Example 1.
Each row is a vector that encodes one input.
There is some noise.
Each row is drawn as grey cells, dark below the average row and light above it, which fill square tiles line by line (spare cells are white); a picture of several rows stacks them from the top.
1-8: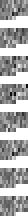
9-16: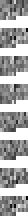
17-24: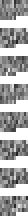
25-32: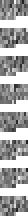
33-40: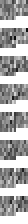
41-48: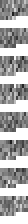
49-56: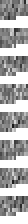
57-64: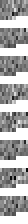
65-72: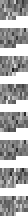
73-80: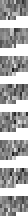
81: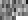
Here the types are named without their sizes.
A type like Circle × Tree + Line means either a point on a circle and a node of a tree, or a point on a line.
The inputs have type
(Circle + Unit) × Label.
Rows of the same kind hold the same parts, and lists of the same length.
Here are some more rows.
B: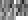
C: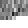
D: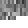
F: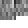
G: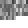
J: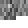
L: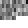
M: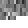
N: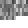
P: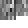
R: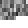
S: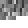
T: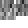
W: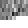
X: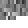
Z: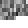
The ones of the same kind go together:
B, C, G, N, R, T, W, Z
D, F, J, L, M, P, S, X

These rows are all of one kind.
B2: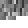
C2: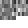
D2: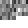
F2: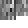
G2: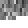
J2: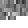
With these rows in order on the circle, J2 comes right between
C2 and D2.
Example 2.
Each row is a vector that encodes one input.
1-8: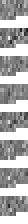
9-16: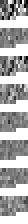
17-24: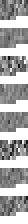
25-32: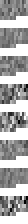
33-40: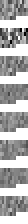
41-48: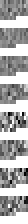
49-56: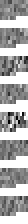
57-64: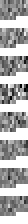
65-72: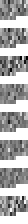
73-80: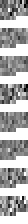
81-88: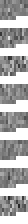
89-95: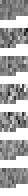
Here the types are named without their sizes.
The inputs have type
Bool × Line × Line.
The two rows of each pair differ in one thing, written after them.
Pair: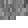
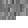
the true/false value
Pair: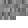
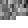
the place on one of the two lines
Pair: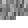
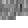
the place on one of the two lines
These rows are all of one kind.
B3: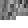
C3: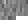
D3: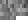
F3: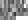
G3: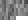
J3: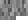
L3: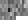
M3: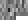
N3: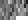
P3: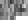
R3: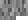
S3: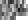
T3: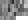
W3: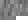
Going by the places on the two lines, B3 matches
J3, R3 and W3.
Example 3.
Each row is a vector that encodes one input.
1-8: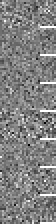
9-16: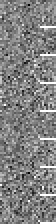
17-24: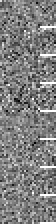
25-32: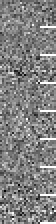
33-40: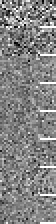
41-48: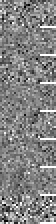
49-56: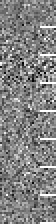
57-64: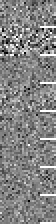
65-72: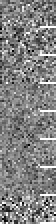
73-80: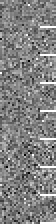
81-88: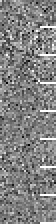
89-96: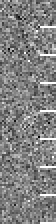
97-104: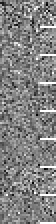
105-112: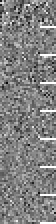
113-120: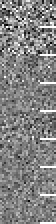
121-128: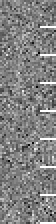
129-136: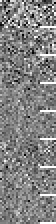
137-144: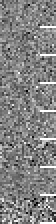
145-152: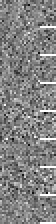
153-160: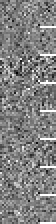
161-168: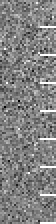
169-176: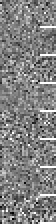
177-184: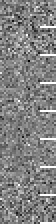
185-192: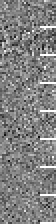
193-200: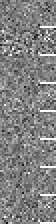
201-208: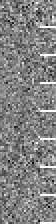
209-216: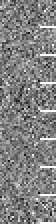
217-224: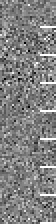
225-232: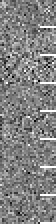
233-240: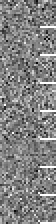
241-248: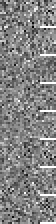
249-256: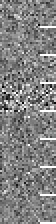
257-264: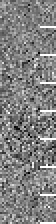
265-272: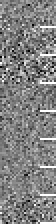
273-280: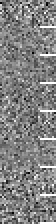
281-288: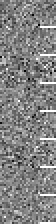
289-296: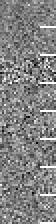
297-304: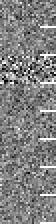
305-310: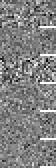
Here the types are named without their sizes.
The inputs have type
List(Line).
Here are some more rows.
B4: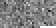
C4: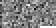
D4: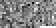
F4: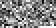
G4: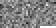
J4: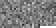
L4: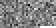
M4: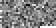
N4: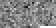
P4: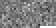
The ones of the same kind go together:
B4, C4, D4, G4, N4
F4
J4, L4, M4, P4

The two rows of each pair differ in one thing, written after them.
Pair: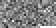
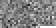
the place on the line in item 1 of the list
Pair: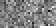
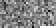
the place on the line in item 2 of the list
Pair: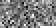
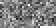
the place on the line in item 1 of the list
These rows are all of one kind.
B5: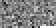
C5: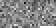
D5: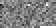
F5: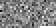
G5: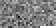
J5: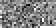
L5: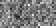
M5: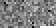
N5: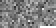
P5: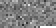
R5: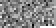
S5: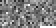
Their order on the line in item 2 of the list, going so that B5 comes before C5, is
J5, F5, G5, M5, B5, S5, P5, D5, L5, C5, R5, N5.
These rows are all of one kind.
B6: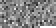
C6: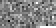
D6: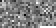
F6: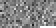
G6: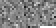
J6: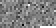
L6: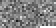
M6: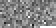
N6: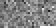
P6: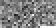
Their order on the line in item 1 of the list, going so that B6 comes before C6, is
M6, F6, B6, L6, D6, C6, G6, P6, N6, J6.
